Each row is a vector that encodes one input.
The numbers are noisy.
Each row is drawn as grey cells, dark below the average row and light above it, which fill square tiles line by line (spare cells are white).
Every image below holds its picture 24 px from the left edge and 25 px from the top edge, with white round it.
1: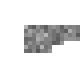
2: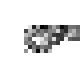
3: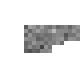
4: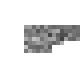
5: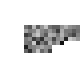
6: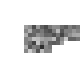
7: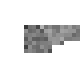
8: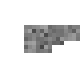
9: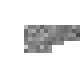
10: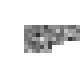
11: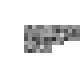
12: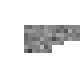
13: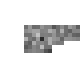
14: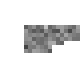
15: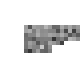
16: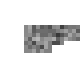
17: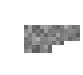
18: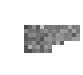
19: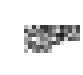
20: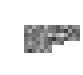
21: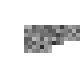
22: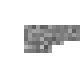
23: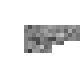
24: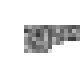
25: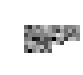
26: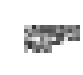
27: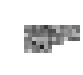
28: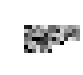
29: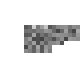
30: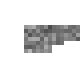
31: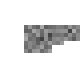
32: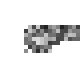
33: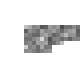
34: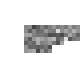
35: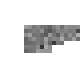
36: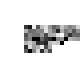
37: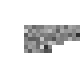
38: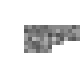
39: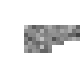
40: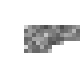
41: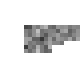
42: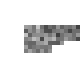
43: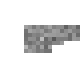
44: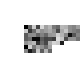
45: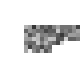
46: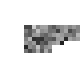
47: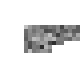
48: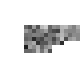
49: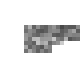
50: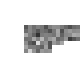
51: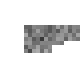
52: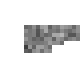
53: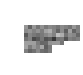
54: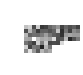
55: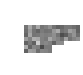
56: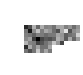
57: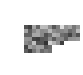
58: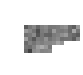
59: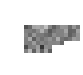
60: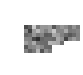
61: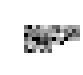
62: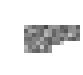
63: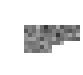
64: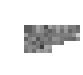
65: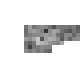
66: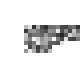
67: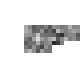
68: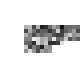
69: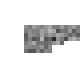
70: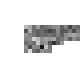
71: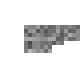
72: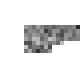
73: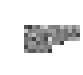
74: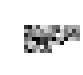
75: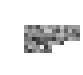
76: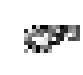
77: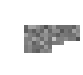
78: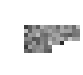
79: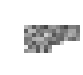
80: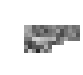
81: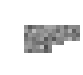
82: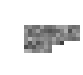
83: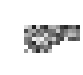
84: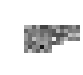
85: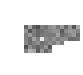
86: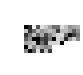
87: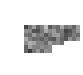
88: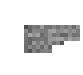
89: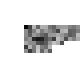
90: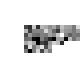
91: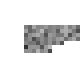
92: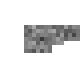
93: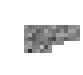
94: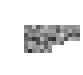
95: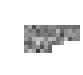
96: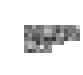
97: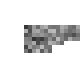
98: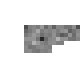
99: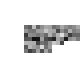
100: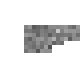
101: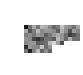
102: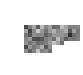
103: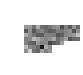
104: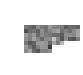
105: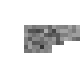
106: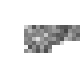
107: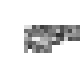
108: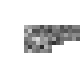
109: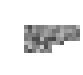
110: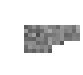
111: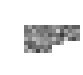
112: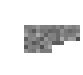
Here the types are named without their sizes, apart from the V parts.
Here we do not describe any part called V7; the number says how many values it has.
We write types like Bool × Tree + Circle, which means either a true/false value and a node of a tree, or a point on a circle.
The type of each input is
(Bool × Bool × Bool + Unit) × Tree × V7.
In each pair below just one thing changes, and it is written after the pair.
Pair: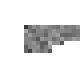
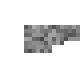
one of the three true/false values
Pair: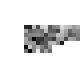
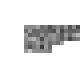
the node of the tree
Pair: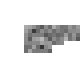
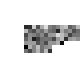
the value of V7
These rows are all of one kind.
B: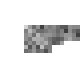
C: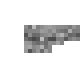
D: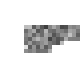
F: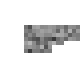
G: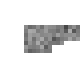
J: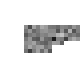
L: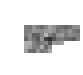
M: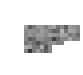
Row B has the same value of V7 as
G and J.
